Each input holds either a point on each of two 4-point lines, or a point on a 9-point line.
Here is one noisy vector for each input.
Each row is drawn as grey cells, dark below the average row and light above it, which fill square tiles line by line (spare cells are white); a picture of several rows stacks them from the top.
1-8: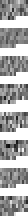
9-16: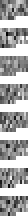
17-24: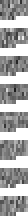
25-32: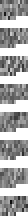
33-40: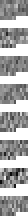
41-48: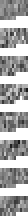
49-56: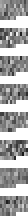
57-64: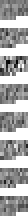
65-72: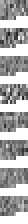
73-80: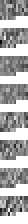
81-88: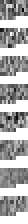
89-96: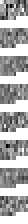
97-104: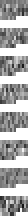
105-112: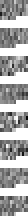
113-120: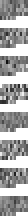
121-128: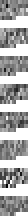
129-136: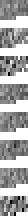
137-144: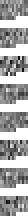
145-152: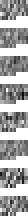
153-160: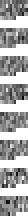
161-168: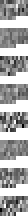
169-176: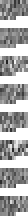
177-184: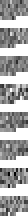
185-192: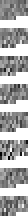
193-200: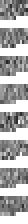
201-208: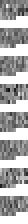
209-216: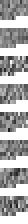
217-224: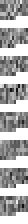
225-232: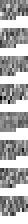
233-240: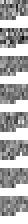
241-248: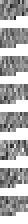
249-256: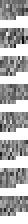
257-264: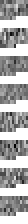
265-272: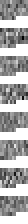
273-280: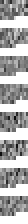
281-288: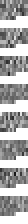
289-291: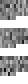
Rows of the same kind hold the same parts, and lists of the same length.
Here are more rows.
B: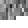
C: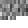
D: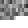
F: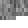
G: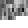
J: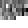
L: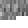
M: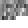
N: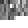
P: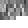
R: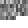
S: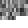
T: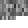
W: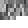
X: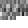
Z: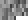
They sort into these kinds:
B, C, J, L, P, W, X, Z
D, F, G, M, N, R, S, T

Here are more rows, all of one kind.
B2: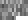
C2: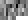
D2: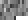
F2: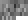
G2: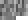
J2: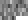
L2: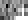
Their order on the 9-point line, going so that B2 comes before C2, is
B2, G2, D2, F2, C2, J2, L2.
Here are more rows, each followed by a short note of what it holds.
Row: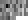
a point on a 9-point line
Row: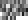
a point on each of two 4-point lines
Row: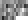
a point on a 9-point line
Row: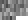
a point on a 9-point line
